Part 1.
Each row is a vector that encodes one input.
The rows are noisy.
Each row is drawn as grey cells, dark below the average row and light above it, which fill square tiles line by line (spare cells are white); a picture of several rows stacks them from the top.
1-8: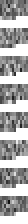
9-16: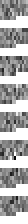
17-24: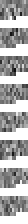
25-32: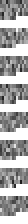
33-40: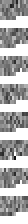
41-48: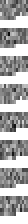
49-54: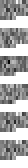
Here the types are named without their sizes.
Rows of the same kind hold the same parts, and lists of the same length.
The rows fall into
2 kinds.
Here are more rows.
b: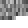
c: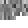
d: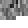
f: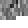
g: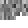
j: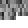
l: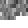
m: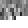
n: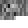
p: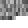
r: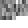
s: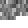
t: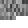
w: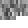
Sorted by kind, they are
b, c, d, f, g, l, p, r, s, t, w
j, m, n

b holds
three true/false values.
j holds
a node of a tree.
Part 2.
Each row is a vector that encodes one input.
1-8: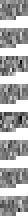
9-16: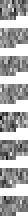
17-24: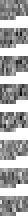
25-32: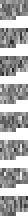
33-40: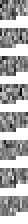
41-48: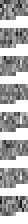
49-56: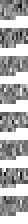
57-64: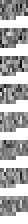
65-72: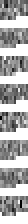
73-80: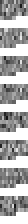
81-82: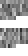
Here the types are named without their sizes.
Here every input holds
a label, together with either a point on a circle, or a fixed value.
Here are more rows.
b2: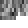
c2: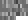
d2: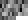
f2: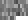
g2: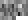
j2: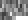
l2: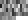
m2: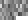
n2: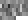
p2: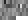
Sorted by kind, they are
b2, d2, j2, l2
c2, f2, g2, m2, n2, p2

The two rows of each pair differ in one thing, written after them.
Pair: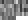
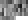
the place on the circle
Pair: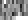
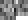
the place on the circle
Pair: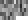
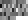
the label
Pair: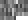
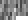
the place on the circle
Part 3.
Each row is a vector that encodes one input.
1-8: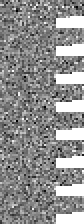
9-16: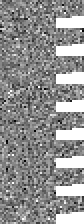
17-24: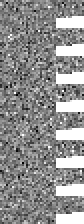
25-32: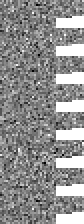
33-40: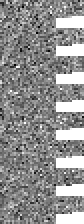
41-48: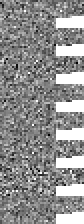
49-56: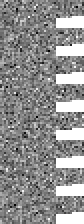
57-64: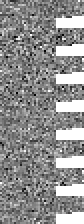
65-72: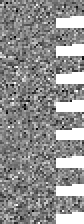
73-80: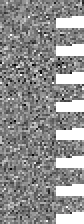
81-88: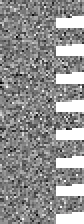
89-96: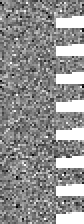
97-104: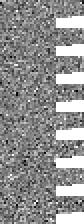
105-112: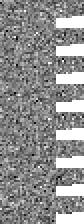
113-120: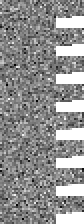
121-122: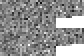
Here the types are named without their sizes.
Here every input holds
either a point on a circle, or a node of a tree.
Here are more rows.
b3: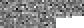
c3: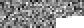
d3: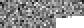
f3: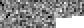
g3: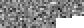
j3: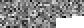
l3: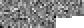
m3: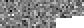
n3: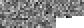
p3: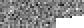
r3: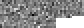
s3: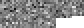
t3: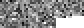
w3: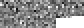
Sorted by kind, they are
b3, c3, d3, f3, g3, j3, m3, s3, t3, w3
l3, n3, p3, r3

